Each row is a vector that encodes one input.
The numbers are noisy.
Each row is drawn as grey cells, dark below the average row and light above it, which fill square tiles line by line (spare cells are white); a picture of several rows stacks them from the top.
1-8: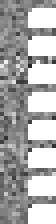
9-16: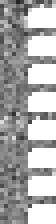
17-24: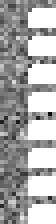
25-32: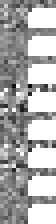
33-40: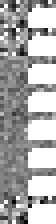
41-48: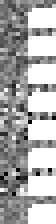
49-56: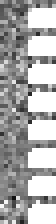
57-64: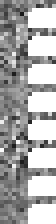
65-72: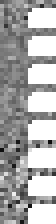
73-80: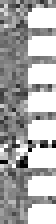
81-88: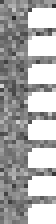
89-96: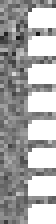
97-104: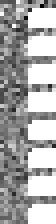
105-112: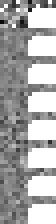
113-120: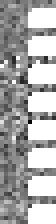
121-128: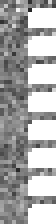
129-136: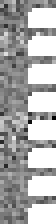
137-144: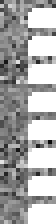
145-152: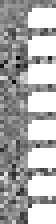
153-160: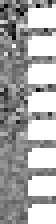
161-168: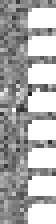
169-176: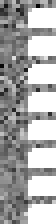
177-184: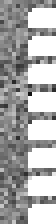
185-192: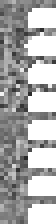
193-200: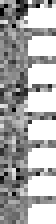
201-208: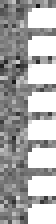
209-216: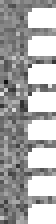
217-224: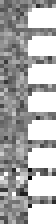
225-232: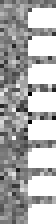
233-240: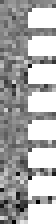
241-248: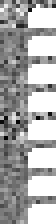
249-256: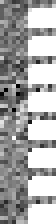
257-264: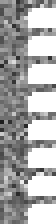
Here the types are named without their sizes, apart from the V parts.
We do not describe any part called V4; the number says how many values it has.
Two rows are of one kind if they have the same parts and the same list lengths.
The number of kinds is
3.
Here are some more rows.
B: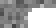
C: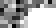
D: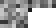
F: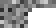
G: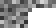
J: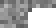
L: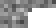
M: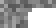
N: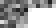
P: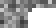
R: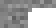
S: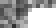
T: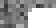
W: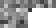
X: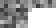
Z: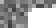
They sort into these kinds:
B, D, L, M, P, S, T, W, Z
C, J, N, R, X
F, G

